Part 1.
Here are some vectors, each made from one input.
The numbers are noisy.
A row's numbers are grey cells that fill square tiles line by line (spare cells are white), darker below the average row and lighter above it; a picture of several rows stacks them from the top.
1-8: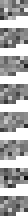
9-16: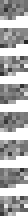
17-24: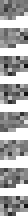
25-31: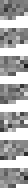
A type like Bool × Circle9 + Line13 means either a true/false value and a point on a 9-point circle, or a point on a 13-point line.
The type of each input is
Bool × Bool × Bool.
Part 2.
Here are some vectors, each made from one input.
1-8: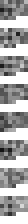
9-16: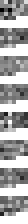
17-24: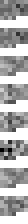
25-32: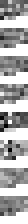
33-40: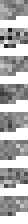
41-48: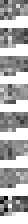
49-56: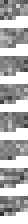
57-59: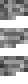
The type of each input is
Bool × Bool × Bool.
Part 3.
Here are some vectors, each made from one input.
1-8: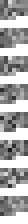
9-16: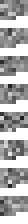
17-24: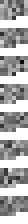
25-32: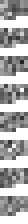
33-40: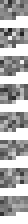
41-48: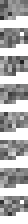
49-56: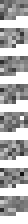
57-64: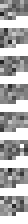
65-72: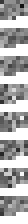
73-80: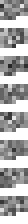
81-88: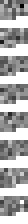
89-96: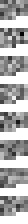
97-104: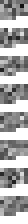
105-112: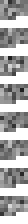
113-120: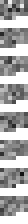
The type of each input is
Bool × Bool × Bool × Bool.
